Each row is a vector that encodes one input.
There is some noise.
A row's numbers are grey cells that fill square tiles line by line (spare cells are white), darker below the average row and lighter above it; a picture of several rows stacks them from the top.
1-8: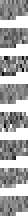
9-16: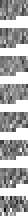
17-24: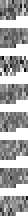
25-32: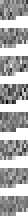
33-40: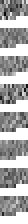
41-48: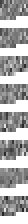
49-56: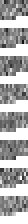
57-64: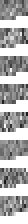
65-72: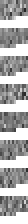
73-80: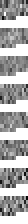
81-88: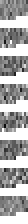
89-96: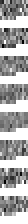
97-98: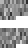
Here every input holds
either a point on an 11-point line, or three true/false values.
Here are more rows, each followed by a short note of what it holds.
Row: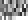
three true/false values
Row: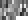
a point on an 11-point line
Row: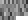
three true/false values
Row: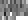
a point on an 11-point line
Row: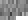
three true/false values
